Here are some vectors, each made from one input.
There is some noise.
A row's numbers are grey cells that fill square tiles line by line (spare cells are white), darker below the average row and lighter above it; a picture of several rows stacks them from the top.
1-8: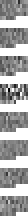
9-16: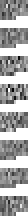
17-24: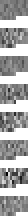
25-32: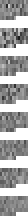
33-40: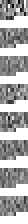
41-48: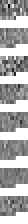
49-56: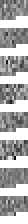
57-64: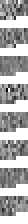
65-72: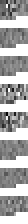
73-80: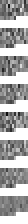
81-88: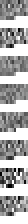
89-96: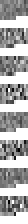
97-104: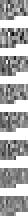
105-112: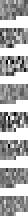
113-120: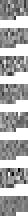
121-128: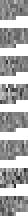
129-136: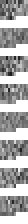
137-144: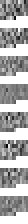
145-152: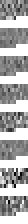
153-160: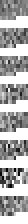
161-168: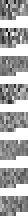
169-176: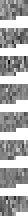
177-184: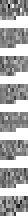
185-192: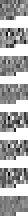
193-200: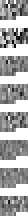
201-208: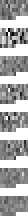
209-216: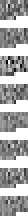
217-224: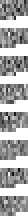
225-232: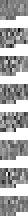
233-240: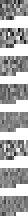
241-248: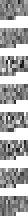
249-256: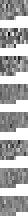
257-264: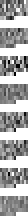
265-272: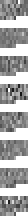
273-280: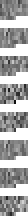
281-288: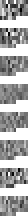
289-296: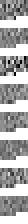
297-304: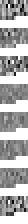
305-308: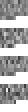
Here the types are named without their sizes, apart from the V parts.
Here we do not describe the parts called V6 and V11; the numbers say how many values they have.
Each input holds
a value of V6 and a value of V11, together with a list of points on a circle.
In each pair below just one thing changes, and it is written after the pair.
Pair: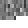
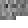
the place on the circle in item 2 of the list
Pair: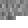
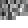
the place on the circle in item 2 of the list
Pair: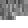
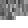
the value of V6
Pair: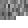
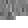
the value of V11
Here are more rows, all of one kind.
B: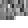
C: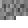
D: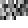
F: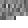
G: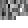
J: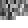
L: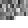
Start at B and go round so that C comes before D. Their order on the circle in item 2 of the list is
B, C, J, F, G, D, L.
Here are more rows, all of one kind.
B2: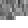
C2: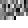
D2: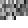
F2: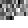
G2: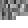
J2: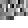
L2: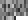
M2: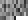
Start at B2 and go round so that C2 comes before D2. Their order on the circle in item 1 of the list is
B2, C2, D2, M2, G2, L2, F2, J2.
